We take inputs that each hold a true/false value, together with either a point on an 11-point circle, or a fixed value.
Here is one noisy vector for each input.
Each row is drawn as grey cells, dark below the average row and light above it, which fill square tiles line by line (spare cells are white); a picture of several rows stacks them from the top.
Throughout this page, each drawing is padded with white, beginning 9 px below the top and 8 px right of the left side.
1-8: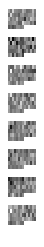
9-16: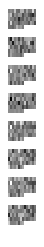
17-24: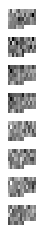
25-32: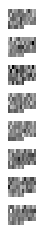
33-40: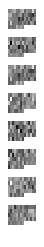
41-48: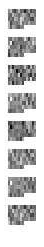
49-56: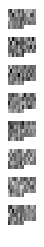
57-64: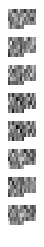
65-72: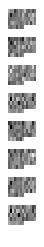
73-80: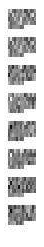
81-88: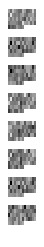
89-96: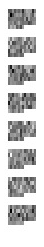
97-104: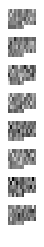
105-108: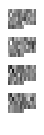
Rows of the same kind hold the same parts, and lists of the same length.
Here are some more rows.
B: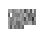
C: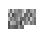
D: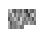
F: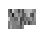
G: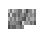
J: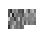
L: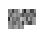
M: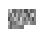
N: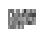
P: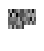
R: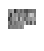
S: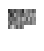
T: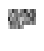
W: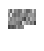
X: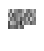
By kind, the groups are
B, C, D, F, G, J, L, M, N, R, S, T, W, X
P

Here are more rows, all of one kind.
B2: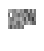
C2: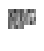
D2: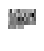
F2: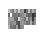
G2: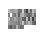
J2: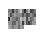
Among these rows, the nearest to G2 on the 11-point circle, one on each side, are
B2 and C2.
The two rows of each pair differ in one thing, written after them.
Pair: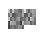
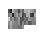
the place on the 11-point circle
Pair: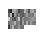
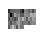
the true/false value
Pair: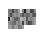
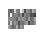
the true/false value
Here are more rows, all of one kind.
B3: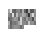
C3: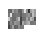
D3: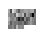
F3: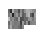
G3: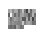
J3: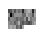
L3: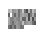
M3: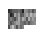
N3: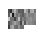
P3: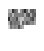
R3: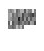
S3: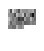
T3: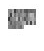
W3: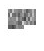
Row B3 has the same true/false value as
J3, M3, P3 and T3.
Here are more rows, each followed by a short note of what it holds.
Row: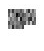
a true/false value
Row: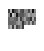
a true/false value
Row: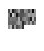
a true/false value
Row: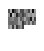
a true/false value
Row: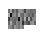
a point on an 11-point circle and a true/false value
